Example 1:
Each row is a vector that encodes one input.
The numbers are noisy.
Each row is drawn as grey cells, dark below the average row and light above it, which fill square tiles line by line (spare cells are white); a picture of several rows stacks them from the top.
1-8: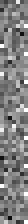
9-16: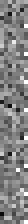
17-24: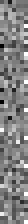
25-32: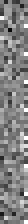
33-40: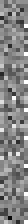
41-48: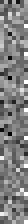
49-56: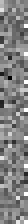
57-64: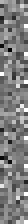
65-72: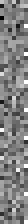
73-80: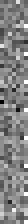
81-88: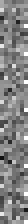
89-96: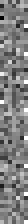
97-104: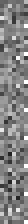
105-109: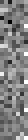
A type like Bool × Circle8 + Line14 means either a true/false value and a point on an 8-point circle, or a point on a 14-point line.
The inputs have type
Bool × Bool × Bool + Line11.
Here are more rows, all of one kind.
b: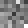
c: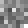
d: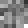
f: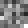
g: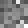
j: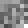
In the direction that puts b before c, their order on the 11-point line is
f, d, b, g, j, c.
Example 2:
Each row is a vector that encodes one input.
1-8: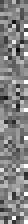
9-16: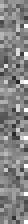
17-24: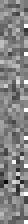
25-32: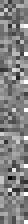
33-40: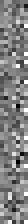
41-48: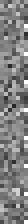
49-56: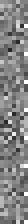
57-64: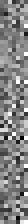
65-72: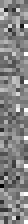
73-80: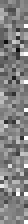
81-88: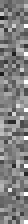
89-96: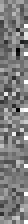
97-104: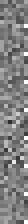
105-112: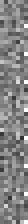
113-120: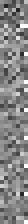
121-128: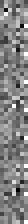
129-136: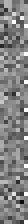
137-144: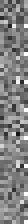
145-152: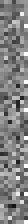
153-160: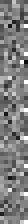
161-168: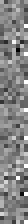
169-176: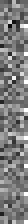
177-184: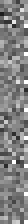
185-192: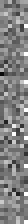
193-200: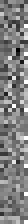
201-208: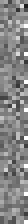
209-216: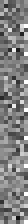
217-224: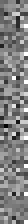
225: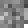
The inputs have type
Line5 + Line13.
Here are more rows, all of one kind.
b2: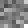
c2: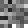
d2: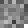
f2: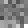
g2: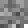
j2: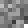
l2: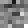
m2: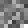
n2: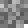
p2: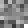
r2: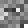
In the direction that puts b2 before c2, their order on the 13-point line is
n2, j2, p2, r2, m2, d2, b2, g2, l2, c2, f2.
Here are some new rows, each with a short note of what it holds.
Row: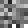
a point on a 13-point line
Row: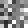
a point on a 5-point line
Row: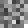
a point on a 5-point line
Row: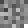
a point on a 13-point line
